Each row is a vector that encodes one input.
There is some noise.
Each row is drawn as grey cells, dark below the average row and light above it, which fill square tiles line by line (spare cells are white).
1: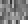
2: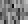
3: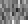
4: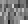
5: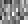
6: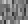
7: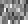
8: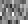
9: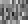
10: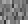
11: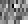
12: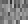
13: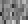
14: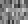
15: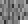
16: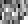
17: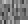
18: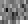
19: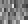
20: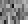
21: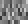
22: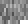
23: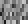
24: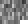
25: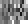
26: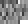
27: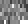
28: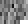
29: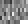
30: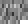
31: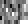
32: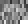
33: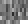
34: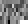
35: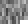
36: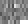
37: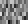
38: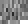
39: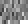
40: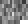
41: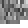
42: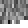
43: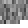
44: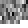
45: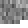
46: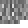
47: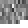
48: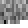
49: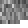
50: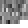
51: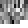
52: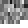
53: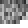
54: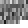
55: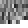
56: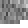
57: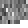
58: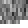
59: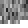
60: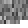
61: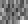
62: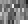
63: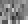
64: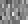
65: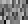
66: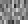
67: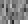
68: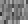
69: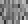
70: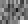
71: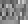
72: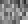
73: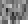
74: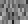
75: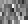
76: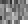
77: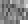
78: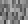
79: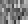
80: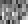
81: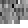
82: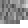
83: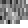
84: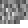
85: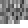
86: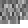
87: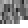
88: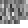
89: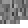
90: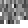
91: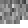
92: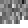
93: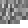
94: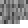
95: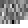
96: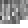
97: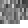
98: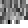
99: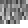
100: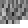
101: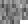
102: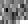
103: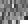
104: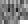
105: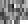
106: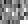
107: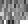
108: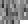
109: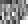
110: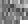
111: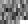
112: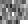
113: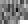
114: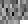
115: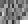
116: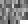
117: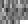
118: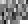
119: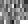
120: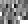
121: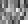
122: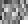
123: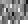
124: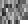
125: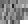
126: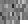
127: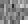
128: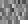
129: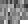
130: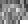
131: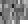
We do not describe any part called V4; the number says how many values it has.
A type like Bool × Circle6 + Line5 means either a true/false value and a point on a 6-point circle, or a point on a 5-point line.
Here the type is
(Bool × V4 + Line7) × Label6.
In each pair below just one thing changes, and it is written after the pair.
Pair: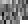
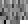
the true/false value
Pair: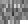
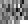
the true/false value
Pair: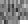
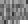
the true/false value
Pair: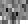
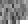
the value of V4
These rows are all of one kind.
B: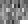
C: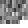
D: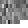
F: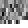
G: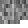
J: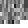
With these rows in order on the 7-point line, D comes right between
F and J.
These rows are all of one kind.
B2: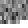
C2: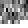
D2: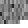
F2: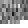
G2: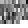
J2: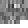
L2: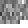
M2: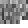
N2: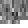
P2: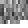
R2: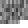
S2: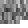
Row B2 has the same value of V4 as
C2, D2, N2 and R2.
